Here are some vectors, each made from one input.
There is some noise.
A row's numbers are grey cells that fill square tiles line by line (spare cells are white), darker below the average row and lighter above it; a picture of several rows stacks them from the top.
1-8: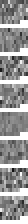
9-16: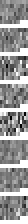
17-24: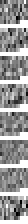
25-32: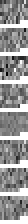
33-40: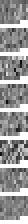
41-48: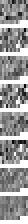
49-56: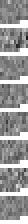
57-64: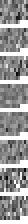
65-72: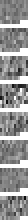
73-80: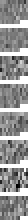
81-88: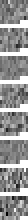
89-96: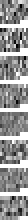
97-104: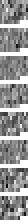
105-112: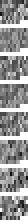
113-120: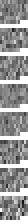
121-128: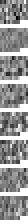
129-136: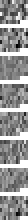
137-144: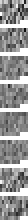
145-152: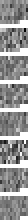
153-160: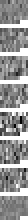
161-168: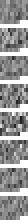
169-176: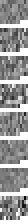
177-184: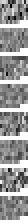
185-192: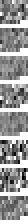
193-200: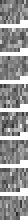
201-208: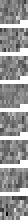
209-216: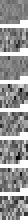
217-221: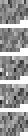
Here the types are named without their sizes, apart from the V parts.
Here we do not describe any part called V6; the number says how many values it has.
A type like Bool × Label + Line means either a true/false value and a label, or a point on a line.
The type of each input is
(Bool × V6 + Unit) × Line.
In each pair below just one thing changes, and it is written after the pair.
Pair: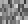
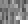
the true/false value
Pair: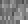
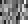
the true/false value
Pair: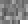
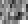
the value of V6
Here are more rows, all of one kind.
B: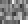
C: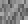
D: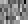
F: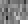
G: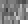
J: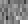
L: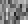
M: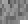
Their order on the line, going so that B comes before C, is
L, G, F, J, D, M, B, C.
